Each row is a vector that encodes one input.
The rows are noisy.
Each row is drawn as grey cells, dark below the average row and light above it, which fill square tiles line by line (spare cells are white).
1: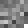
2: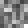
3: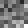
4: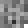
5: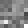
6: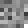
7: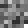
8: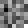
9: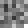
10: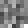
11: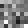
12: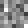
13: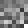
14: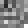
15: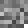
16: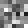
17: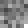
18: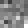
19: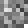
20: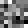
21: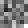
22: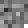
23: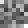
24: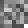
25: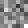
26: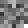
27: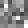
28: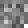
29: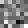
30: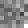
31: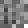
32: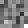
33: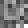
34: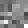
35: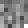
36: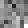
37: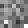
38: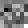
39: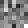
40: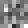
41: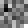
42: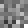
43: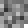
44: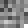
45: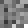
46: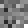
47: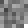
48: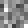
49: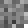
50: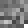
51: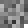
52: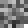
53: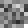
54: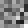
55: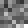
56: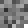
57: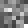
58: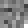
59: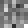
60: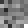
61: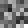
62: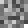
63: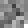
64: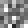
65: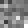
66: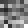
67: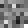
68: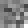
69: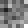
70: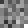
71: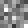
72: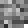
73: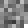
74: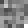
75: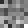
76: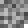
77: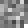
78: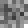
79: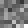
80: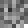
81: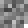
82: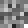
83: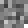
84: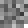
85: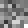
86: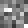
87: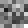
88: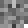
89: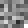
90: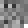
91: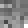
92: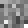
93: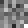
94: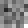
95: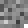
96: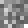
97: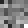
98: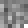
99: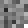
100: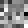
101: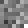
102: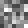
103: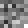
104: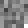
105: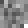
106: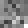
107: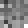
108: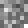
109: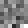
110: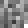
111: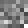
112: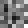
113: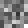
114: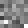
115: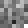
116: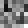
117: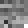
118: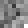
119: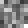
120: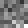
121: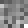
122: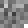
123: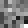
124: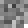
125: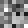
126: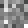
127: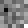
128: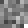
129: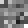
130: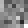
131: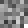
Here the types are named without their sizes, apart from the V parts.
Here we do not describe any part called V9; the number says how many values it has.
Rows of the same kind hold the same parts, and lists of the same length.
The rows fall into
2 kinds.
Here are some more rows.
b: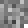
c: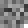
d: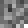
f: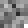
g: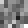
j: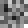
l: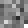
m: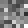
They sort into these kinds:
b, c, f, j
d, g, l, m

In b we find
a point on each of two lines.
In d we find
a point on a line and a value of V9.
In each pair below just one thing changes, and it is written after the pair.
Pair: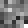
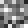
the place on the line
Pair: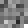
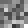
the value of V9
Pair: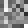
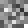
the place on the line
